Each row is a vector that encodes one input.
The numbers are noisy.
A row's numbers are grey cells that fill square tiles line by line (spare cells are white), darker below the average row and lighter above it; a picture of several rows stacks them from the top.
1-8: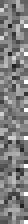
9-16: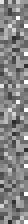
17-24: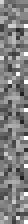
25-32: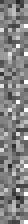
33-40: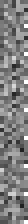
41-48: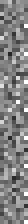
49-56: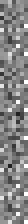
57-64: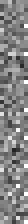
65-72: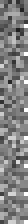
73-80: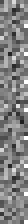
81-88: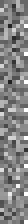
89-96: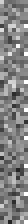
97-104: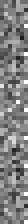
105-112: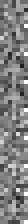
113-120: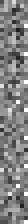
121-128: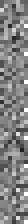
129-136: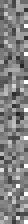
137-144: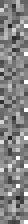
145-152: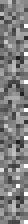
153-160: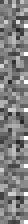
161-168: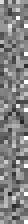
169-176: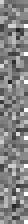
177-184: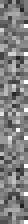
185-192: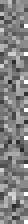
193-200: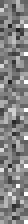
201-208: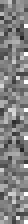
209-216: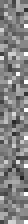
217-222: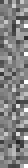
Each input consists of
a point on a 9-point circle.
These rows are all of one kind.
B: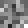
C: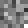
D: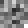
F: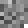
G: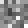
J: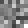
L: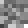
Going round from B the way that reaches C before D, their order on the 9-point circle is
B, C, F, G, L, J, D.
